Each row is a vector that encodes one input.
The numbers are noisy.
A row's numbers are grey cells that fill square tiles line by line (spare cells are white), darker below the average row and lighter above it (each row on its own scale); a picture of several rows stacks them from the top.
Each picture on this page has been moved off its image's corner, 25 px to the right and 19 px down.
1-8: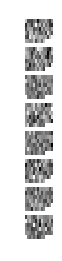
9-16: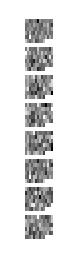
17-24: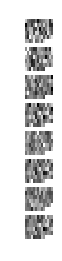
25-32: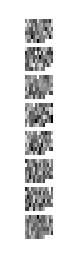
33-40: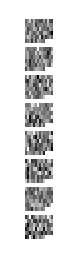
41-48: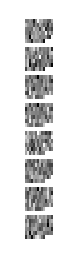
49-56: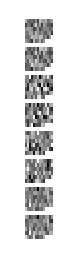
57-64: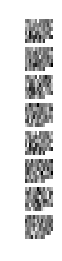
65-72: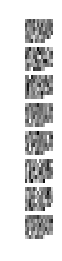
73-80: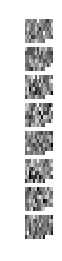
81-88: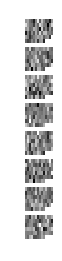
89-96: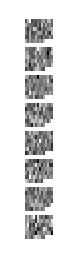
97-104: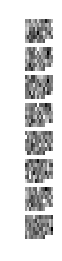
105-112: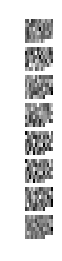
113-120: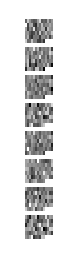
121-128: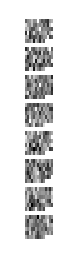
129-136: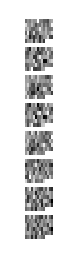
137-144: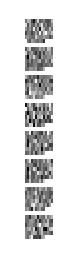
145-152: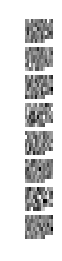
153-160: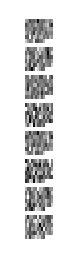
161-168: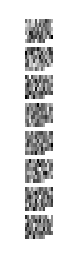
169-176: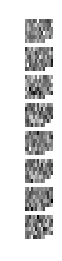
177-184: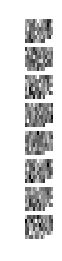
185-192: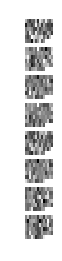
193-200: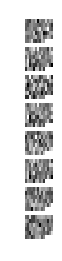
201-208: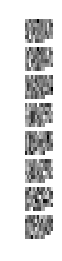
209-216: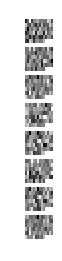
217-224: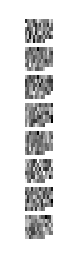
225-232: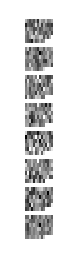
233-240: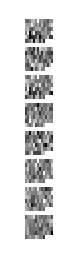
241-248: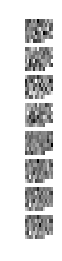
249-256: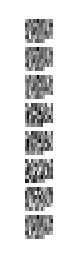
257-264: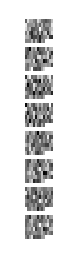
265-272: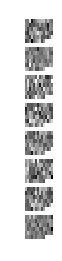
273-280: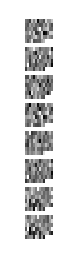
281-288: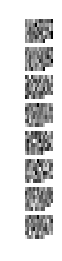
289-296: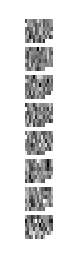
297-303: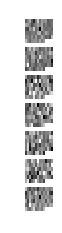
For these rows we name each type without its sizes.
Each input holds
a point on a line, together with either a point on a circle, or a fixed value.
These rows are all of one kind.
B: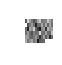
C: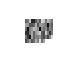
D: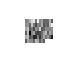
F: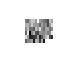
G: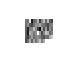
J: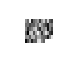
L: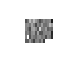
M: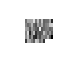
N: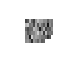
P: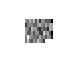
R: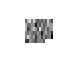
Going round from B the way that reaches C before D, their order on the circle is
B, N, C, G, J, R, L, P, M, D, F.
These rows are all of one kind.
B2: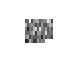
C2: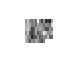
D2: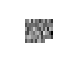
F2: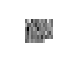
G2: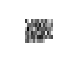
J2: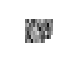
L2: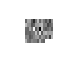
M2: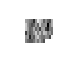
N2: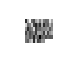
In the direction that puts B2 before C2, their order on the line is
B2, N2, G2, F2, C2, D2, L2, M2, J2.
